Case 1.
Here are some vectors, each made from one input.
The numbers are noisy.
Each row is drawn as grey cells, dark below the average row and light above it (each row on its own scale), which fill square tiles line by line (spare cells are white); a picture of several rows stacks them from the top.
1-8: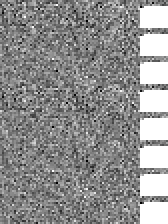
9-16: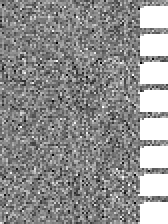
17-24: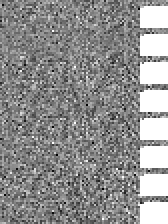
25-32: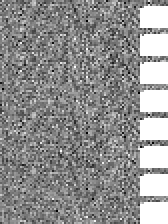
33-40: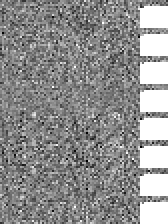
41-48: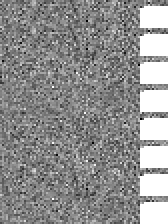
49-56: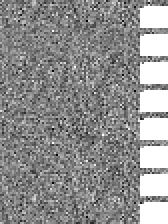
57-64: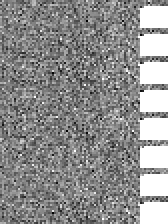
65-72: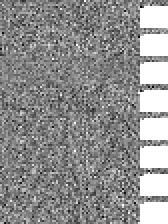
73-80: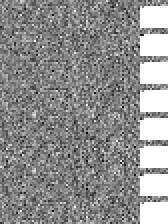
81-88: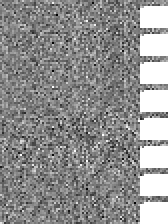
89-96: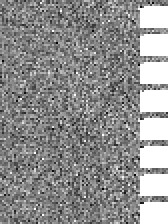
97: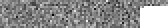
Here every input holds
either a point on a 5-point line, or a point on a 9-point line.
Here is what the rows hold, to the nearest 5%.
About 50% of them hold a point on a 5-point line. The rest hold a point on a 9-point line.
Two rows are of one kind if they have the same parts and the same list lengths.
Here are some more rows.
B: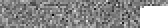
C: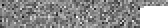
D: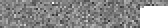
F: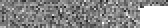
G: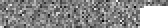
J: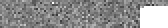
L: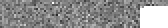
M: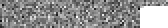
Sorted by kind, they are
B, C, D, J, L, M
F, G

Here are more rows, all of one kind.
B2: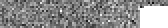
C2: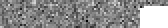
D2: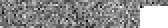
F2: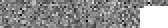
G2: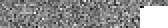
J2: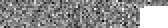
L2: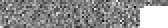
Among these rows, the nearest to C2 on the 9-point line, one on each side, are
D2 and F2.
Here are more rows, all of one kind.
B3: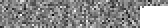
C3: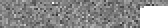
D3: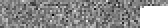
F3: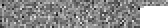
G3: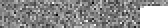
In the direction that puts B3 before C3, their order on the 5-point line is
B3, D3, C3, G3, F3.
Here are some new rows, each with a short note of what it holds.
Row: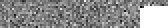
a point on a 9-point line
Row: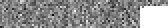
a point on a 5-point line
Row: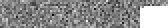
a point on a 5-point line
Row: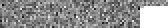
a point on a 5-point line
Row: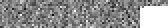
a point on a 5-point line
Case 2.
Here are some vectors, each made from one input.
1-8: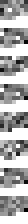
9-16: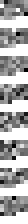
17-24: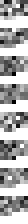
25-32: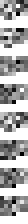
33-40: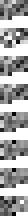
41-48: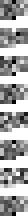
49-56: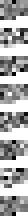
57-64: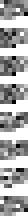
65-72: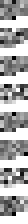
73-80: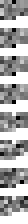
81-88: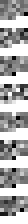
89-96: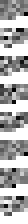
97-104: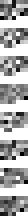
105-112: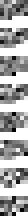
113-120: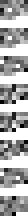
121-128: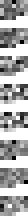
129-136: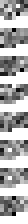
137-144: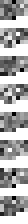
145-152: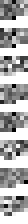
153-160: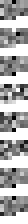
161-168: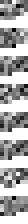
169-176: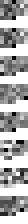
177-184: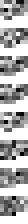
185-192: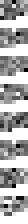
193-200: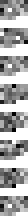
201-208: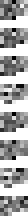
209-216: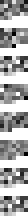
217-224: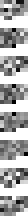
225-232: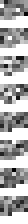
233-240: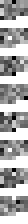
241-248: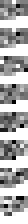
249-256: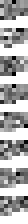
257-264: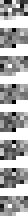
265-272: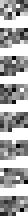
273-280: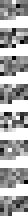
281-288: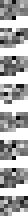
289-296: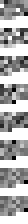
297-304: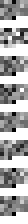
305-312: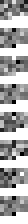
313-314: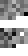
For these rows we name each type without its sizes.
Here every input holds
either a label, or three true/false values.
